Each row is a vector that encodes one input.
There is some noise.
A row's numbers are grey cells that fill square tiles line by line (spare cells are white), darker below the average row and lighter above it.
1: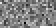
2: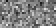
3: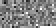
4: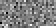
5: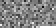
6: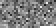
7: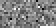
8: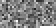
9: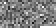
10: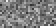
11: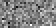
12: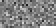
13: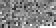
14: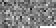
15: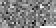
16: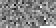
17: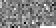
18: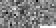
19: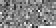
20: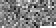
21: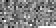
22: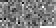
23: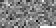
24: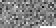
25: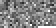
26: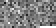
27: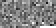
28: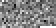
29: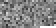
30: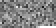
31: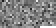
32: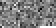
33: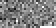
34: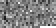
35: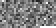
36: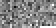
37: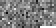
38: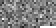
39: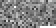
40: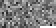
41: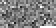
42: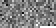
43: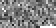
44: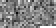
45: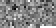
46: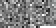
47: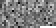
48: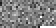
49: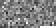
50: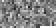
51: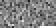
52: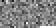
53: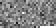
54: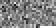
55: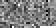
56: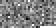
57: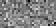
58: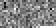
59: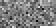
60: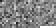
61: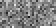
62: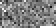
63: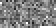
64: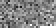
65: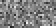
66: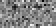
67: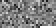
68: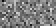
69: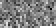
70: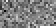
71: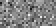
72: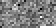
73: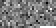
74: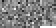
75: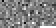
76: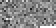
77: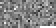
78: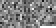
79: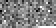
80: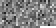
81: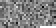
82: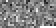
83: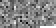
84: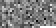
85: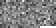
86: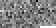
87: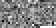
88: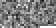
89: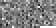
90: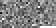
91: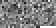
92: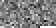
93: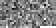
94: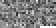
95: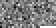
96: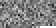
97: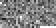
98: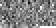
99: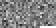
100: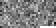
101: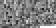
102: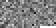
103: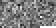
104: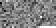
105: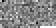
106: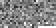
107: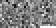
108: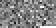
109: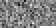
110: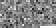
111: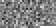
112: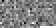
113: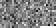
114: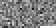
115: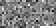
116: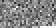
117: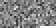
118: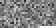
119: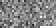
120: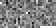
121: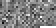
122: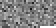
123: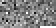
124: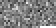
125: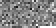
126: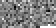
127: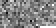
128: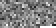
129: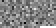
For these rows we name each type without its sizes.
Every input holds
a point on a line, together with either a point on a line, or a node of a tree.
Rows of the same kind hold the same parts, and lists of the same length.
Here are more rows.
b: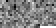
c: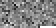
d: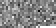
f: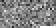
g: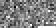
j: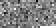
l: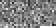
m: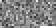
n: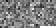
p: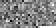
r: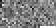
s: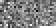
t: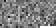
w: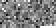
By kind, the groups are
b, c, g, l, n, p, s, w
d, f, j, m, r, t

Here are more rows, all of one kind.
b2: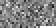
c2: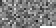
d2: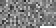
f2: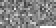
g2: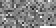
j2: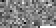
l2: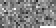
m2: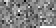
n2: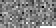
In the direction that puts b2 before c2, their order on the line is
m2, b2, n2, f2, d2, g2, j2, c2, l2.
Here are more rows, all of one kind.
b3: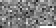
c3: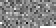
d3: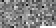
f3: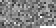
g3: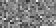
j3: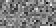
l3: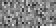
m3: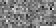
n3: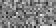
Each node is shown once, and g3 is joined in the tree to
f3.
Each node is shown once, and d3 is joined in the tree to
n3.
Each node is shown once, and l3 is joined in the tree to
c3 and m3.
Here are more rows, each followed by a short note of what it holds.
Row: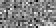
a point on each of two lines
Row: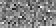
a point on each of two lines
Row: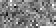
a point on each of two lines
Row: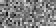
a point on each of two lines
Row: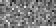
a point on a line and a node of a tree
